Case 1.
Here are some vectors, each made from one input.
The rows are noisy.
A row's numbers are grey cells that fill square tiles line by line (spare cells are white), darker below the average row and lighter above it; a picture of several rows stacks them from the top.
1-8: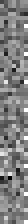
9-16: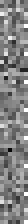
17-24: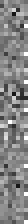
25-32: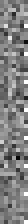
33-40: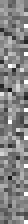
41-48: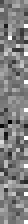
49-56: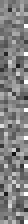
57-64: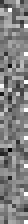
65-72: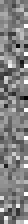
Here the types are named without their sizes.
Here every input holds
a point on a line and a true/false value.
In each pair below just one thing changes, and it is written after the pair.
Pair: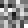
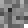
the true/false value
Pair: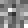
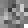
the true/false value
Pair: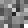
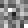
the place on the line
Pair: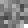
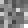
the place on the line
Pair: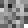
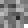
the place on the line
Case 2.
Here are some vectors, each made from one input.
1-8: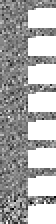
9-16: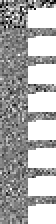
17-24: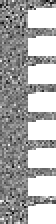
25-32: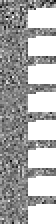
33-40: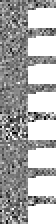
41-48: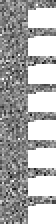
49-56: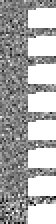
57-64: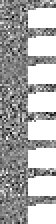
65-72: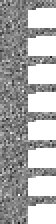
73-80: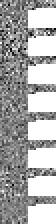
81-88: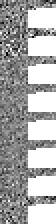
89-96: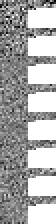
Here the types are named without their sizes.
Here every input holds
a point on a line, together with either a point on a circle, or a fixed value.
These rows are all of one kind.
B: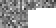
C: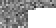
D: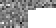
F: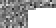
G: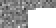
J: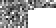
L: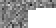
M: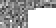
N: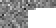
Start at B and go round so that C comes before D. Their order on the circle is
B, M, J, C, F, L, D, N, G.
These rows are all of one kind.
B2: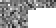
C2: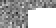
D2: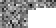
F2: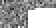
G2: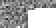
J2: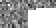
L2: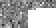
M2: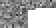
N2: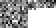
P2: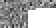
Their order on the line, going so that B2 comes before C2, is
D2, B2, J2, N2, M2, G2, C2, L2, F2, P2.
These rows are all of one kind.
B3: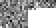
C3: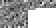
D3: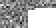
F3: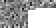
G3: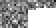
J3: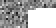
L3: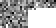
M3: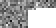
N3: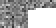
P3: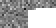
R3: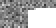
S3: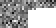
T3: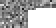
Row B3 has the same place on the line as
C3 and F3.
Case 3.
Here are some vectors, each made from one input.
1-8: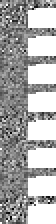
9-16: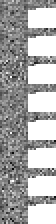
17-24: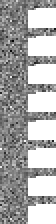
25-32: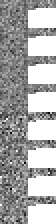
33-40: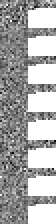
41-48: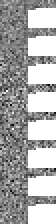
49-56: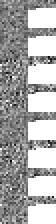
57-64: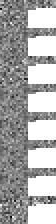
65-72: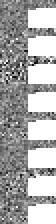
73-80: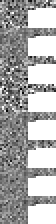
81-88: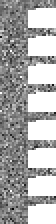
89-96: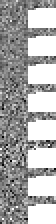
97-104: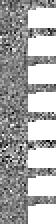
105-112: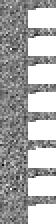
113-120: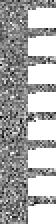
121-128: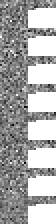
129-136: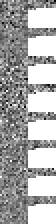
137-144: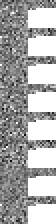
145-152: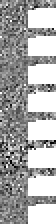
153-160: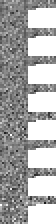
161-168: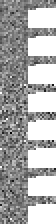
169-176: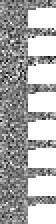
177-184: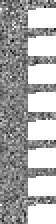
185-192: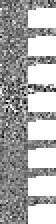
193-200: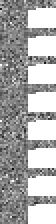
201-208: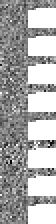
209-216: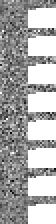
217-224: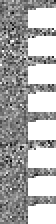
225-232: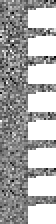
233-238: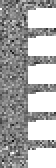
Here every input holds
either a point on an 11-point circle, or a point on a 13-point circle, or a fixed value.
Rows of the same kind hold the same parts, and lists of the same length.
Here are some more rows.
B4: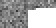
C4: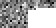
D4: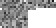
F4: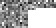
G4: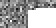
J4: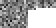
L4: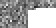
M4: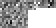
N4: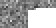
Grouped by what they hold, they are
B4, L4, N4
C4, D4, F4, J4, M4
G4

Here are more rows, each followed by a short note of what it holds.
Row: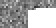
a point on an 11-point circle
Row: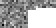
a point on a 13-point circle
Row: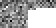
a point on a 13-point circle
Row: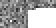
a fixed value
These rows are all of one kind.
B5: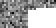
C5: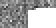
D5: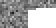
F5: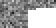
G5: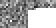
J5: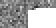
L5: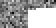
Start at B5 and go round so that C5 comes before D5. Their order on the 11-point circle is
B5, F5, C5, J5, L5, D5, G5.
